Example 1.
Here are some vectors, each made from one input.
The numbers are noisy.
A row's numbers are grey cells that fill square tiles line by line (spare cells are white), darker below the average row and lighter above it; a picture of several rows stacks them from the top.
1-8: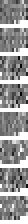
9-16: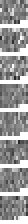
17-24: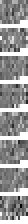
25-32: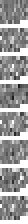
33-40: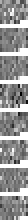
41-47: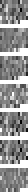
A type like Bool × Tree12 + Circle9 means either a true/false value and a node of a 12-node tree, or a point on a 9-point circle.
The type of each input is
Tree8 + Unit.
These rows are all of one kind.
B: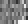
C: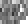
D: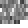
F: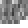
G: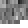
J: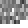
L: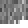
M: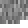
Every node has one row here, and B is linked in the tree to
L.
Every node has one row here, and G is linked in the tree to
F.
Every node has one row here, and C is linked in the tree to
F.
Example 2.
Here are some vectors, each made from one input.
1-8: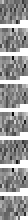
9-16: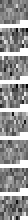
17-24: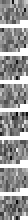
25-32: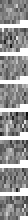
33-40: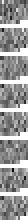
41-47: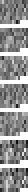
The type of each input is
Tree10.
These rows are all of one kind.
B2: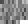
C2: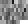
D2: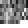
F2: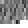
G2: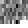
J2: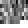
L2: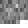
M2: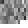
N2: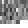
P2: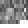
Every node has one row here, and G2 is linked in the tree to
F2.
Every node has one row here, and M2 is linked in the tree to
B2.
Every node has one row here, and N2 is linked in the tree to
F2.
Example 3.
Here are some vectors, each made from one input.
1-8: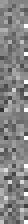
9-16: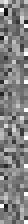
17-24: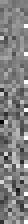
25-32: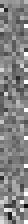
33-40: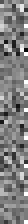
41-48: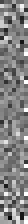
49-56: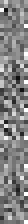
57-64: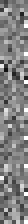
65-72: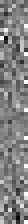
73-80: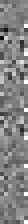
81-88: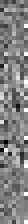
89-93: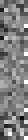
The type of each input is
Line11.
